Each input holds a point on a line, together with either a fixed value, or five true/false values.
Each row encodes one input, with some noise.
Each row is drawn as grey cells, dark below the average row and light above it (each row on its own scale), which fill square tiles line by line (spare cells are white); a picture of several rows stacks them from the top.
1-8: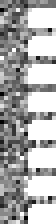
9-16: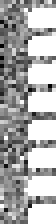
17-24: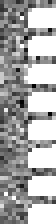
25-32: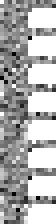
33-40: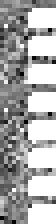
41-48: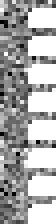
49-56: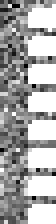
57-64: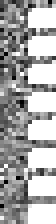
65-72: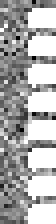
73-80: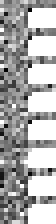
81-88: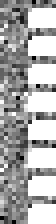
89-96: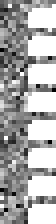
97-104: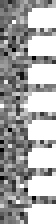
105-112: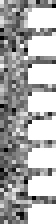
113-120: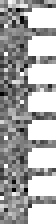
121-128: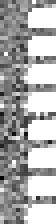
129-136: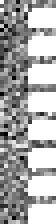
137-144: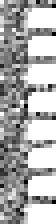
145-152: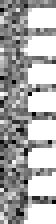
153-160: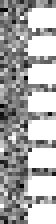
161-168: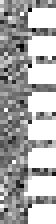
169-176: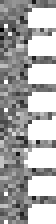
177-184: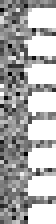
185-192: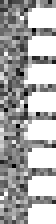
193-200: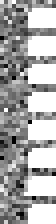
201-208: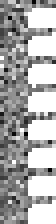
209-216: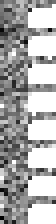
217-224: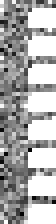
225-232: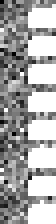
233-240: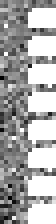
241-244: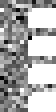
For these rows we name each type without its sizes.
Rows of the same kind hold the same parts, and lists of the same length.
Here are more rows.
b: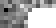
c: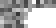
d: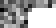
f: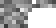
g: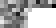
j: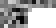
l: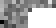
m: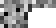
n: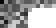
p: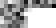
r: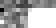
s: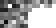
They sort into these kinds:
b, d, f, j, l, m, n, s
c, g, p, r

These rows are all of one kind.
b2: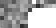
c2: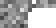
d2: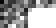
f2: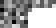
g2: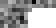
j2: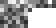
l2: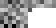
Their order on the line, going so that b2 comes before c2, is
f2, d2, b2, c2, l2, j2, g2.
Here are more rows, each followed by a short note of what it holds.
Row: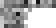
a point on a line
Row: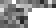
a point on a line and five true/false values
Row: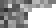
a point on a line and five true/false values
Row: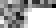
a point on a line
